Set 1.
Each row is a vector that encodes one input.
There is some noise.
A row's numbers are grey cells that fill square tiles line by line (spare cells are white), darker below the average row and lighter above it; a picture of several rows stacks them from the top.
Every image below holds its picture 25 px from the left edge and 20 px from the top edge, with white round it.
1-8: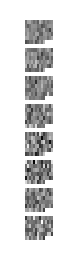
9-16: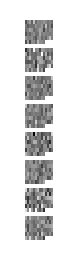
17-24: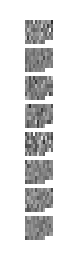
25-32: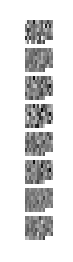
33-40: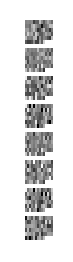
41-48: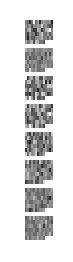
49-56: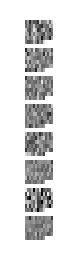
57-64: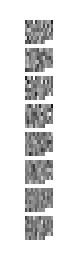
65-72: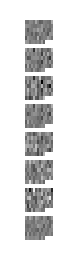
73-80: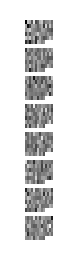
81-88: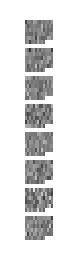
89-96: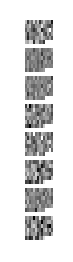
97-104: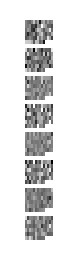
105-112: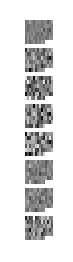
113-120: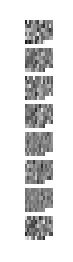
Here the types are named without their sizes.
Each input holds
either a fixed value, or a node of a tree.
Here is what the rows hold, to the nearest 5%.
About 5% of them hold a fixed value. The rest hold a node of a tree.
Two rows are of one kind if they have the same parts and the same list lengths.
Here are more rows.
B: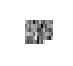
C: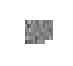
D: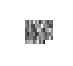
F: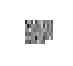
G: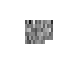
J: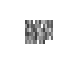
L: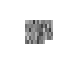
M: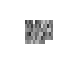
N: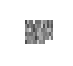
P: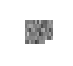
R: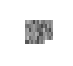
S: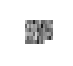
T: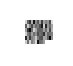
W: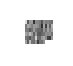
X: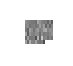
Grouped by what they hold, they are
B, C, D, F, G, J, L, N, P, R, S, W, X
M, T

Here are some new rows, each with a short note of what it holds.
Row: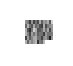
a fixed value
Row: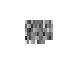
a fixed value
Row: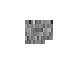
a node of a tree
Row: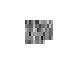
a fixed value
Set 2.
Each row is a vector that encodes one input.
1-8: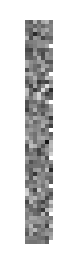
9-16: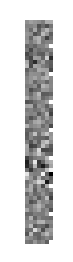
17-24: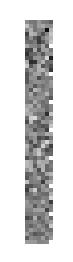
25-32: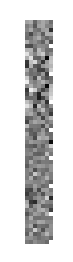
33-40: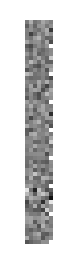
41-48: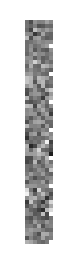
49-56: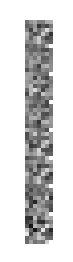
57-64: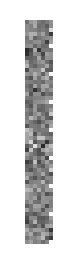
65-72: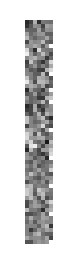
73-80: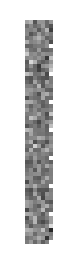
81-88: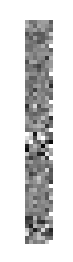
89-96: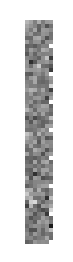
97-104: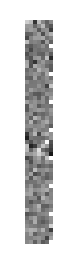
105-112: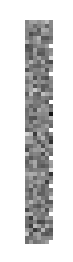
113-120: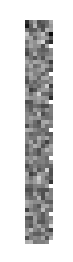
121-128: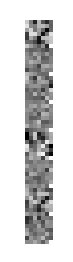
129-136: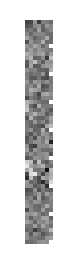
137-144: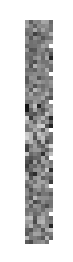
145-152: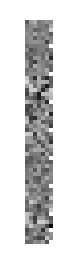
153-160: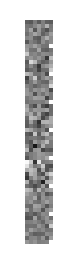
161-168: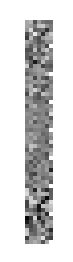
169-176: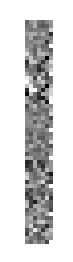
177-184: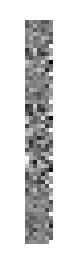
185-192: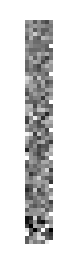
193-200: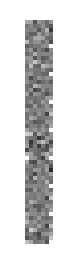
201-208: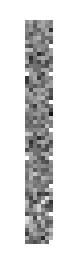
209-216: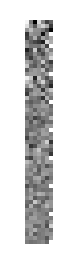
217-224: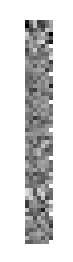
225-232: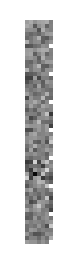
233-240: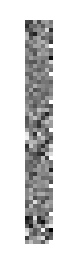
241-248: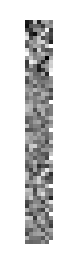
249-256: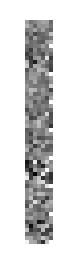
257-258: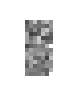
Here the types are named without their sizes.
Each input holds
either a fixed value, or four true/false values.
